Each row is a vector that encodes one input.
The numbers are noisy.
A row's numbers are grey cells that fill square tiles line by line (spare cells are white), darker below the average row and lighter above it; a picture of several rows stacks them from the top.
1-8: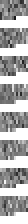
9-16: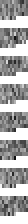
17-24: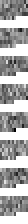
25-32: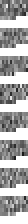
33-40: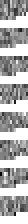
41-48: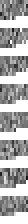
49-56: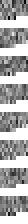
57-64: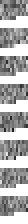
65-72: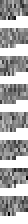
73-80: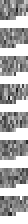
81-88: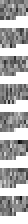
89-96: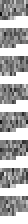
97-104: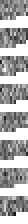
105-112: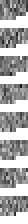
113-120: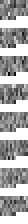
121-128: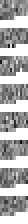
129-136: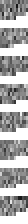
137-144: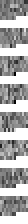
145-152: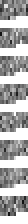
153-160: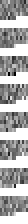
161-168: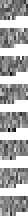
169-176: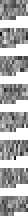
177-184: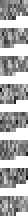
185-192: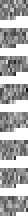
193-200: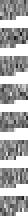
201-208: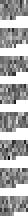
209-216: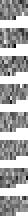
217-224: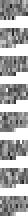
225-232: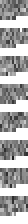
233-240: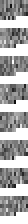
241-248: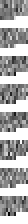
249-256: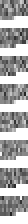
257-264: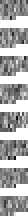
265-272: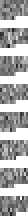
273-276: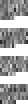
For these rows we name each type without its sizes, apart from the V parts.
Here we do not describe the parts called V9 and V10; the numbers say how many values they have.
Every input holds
a point on a line and a value of V10, together with either three true/false values, or a value of V9.
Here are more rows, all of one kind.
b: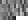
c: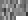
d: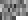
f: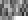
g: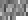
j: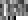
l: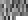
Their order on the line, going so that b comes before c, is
l, f, g, b, c, d, j.
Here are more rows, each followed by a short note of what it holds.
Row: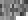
a point on a line, a value of V9 and a value of V10
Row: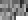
a point on a line, a value of V9 and a value of V10
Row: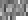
a point on a line, three true/false values and a value of V10
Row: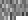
a point on a line, three true/false values and a value of V10
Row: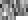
a point on a line, three true/false values and a value of V10
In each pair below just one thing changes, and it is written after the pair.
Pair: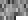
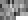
one of the three true/false values
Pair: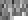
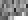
the place on the line
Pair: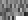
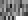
the place on the line
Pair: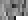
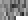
one of the three true/false values
